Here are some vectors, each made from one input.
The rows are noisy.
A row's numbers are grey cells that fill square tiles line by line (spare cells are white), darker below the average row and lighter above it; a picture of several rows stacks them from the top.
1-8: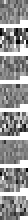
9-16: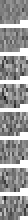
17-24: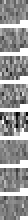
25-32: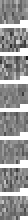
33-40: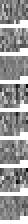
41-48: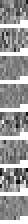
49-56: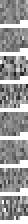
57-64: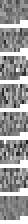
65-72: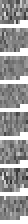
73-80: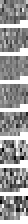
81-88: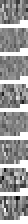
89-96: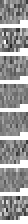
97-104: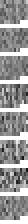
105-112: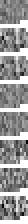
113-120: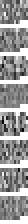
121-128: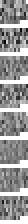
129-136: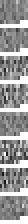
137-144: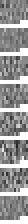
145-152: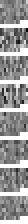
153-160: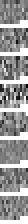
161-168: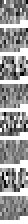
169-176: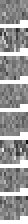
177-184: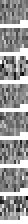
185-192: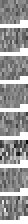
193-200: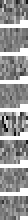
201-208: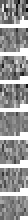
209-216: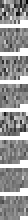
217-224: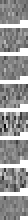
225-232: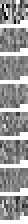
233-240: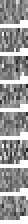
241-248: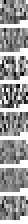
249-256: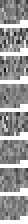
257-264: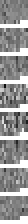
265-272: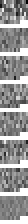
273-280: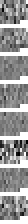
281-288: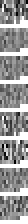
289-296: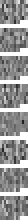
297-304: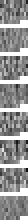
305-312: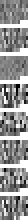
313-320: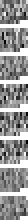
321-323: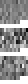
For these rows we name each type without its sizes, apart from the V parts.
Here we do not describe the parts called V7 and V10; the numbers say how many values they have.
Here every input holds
a true/false value, a value of V7 and a value of V10, together with either a label, or a point on a line.
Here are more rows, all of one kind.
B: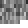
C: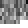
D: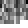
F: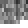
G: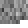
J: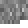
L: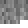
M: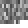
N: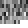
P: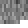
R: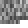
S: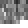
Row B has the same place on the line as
C, G and L.
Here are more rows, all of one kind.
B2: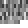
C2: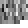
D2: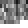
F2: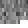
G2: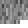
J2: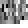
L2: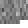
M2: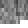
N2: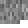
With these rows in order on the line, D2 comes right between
M2 and N2.
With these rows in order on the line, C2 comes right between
G2 and J2.
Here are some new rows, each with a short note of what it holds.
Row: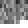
a point on a line, a true/false value, a value of V7 and a value of V10
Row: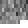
a label, a true/false value, a value of V7 and a value of V10
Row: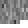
a point on a line, a true/false value, a value of V7 and a value of V10
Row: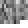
a label, a true/false value, a value of V7 and a value of V10
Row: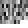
a label, a true/false value, a value of V7 and a value of V10
